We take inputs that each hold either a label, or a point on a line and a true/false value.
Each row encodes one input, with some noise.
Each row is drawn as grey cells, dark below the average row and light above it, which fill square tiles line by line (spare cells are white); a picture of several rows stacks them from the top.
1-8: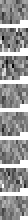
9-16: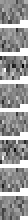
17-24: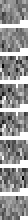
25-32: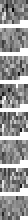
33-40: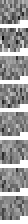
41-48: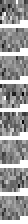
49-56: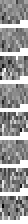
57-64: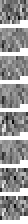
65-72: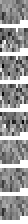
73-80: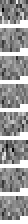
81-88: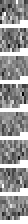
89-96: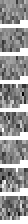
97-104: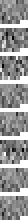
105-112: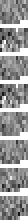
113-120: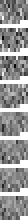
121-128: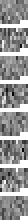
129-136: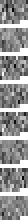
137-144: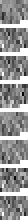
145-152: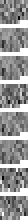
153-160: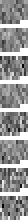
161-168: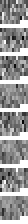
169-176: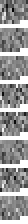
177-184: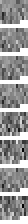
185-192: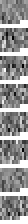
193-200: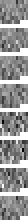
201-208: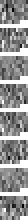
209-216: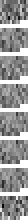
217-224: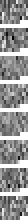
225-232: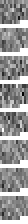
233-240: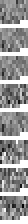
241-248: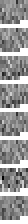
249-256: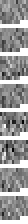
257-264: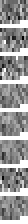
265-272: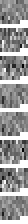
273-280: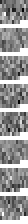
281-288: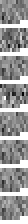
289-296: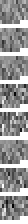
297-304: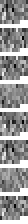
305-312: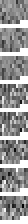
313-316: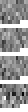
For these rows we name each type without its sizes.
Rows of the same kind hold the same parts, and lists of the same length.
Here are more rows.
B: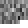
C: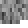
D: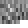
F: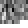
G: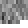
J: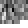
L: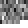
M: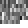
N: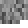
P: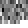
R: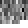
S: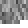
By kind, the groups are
B, C, D, G, N, S
F, J, L, M, P, R

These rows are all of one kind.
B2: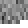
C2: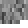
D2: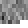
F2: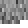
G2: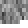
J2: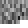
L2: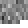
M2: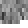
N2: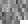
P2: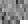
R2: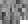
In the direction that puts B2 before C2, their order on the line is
F2, P2, B2, L2, D2, J2, C2, R2, M2, G2, N2.
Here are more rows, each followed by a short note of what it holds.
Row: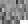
a point on a line and a true/false value
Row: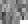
a point on a line and a true/false value
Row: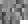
a point on a line and a true/false value
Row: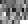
a label
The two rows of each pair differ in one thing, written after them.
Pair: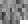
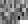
the true/false value
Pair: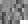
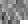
the place on the line
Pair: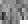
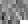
the place on the line
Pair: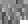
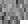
the place on the line
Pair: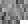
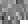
the place on the line
